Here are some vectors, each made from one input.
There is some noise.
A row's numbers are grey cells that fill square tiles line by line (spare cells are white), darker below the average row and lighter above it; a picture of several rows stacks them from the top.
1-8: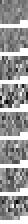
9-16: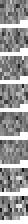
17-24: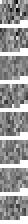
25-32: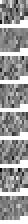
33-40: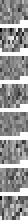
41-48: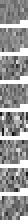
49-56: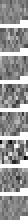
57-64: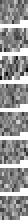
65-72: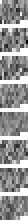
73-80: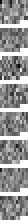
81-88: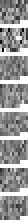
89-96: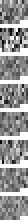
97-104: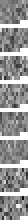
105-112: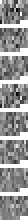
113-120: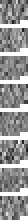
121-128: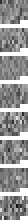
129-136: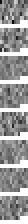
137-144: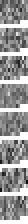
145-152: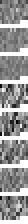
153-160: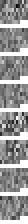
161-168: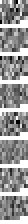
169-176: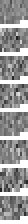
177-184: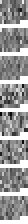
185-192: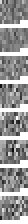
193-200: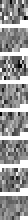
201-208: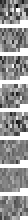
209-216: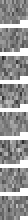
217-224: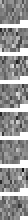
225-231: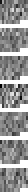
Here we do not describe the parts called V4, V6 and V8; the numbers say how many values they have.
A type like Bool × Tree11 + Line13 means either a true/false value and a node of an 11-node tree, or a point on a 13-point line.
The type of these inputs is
Bool × Line5 × V6 + (Tree9 + V8) × V4.
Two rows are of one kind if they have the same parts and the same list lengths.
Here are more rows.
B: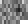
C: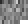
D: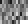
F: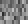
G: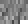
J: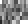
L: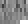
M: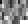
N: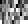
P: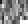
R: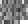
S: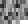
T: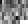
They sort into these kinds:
B, D, F, G, M, R, T
C, J, P
L, N, S

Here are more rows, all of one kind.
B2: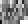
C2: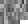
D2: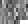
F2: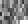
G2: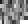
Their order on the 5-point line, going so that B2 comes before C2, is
F2, D2, B2, C2, G2.
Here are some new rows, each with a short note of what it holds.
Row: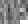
a value of V4 and a value of V8
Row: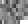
a point on a 5-point line, a true/false value and a value of V6
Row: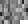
a point on a 5-point line, a true/false value and a value of V6
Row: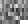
a point on a 5-point line, a true/false value and a value of V6
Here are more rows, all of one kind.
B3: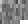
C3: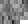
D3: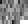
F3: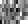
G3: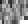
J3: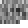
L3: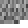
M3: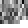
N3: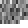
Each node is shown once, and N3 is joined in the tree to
J3.
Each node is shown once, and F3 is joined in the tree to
G3 and M3.
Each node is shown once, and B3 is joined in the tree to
C3.
